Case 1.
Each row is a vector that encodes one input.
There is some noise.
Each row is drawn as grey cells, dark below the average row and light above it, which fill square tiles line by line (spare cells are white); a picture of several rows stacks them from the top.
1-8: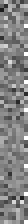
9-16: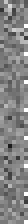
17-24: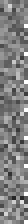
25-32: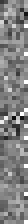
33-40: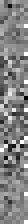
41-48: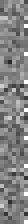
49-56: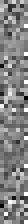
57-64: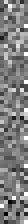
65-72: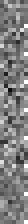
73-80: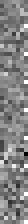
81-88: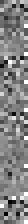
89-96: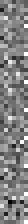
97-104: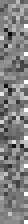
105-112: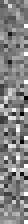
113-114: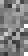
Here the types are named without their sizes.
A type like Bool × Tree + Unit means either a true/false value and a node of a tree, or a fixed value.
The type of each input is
Bool × Bool × Bool × Bool × Bool + Unit.
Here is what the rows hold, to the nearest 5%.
About 5% of them hold a fixed value. The rest hold five true/false values.
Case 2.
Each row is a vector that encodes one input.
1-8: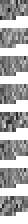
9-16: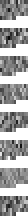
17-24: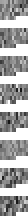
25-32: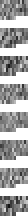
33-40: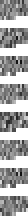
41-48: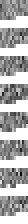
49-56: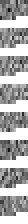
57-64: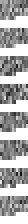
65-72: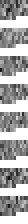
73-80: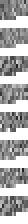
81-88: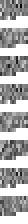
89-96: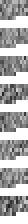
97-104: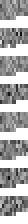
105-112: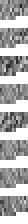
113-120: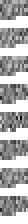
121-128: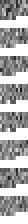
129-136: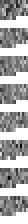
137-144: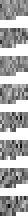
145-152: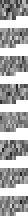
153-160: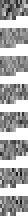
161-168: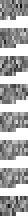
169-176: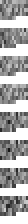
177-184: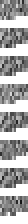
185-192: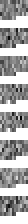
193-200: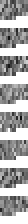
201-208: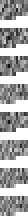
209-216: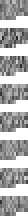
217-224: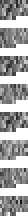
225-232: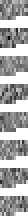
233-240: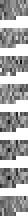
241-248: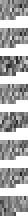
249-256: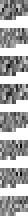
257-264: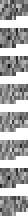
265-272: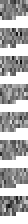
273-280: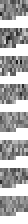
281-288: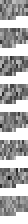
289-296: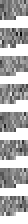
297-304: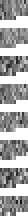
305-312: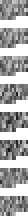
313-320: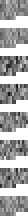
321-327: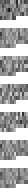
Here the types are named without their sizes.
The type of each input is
Tree.
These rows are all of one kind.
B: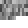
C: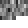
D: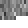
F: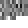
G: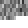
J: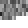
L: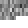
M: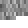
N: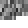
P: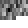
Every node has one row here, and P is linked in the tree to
C.
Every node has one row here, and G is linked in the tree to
J and M.
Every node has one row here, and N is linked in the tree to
J.
